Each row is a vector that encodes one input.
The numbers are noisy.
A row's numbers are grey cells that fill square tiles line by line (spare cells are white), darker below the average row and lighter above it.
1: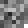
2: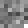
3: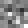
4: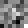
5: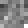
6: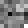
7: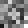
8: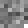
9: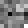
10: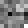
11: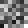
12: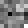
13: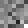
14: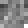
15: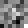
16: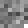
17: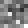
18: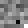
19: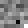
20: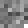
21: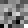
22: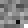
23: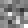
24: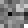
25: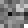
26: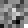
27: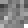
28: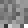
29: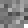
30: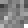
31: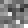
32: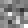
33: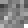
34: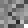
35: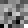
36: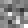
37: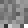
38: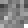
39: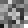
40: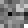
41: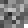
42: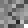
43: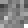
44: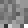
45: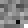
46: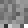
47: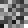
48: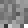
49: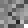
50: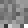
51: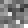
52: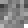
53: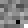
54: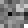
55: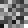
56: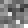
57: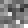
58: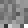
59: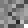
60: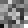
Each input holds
a node of an 8-node tree and a true/false value.
